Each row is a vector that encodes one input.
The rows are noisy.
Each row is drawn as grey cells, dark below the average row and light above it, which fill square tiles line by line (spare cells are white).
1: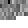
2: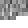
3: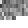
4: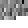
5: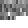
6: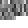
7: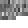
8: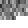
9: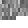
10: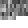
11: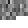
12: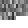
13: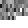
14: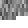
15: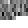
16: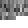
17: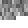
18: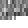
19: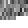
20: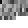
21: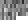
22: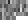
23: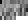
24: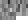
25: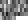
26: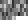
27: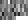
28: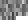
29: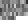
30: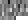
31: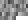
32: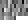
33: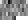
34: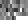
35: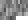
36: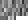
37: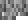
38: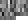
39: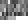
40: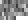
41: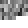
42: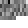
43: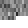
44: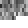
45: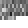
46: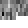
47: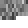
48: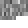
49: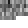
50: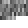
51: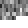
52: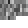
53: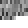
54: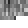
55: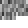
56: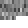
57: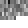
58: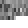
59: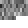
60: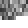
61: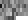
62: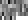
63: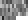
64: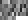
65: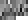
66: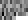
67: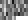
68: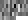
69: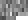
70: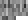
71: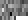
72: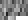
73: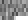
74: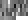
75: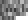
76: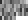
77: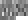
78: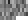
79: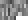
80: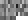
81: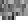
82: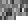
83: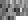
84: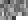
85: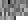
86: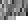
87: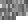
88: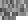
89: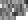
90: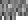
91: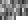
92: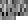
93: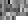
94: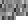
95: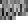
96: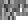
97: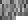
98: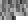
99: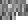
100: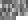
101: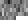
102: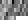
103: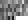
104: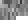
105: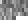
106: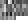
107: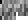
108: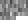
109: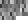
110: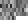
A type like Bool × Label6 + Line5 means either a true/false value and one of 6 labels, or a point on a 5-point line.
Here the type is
(Label5 + Line5) × Line5.
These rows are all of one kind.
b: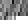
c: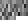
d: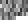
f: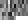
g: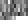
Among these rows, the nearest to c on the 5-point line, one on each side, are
b and f.
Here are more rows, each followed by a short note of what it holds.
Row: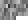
a point on each of two 5-point lines
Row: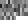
a point on each of two 5-point lines
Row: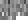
a point on each of two 5-point lines
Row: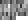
one of 5 labels and a point on a 5-point line
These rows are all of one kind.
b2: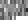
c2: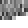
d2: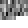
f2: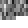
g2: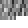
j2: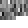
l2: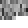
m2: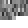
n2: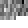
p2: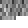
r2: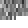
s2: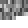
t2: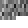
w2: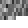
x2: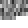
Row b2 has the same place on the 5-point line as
c2, j2, l2 and m2.
